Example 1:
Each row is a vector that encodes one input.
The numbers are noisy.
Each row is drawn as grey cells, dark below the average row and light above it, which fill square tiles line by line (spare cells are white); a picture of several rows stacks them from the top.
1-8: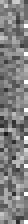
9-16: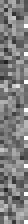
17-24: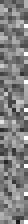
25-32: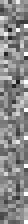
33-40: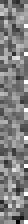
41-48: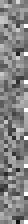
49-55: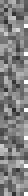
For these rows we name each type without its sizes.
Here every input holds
a point on a line.
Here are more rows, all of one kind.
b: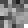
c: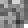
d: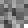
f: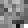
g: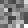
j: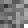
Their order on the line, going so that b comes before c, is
g, b, j, d, c, f.
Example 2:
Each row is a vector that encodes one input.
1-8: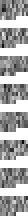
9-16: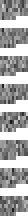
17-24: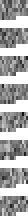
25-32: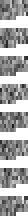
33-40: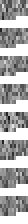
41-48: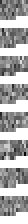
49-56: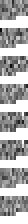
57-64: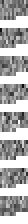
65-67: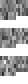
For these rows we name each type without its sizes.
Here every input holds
a label.
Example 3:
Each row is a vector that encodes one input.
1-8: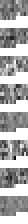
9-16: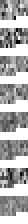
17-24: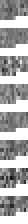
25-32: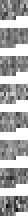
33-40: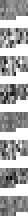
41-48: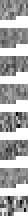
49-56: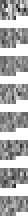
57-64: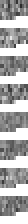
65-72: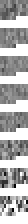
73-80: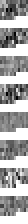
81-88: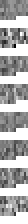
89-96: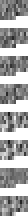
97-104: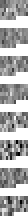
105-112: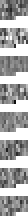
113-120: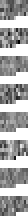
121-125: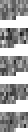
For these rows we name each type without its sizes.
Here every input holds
a label.
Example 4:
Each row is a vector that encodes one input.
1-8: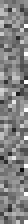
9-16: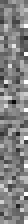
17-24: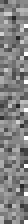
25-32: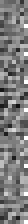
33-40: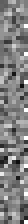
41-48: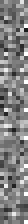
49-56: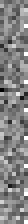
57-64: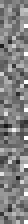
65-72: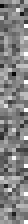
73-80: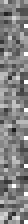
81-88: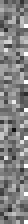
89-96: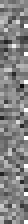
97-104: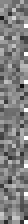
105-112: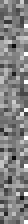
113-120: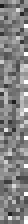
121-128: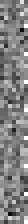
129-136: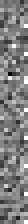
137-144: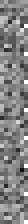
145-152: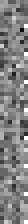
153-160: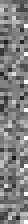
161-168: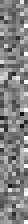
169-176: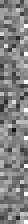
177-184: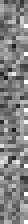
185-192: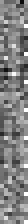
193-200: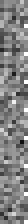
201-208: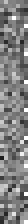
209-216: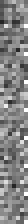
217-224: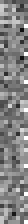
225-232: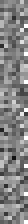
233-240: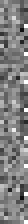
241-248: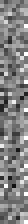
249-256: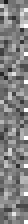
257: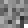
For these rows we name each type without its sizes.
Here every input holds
either a fixed value, or four true/false values.
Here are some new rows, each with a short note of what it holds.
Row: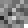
four true/false values
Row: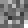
a fixed value
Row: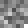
four true/false values
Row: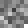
four true/false values
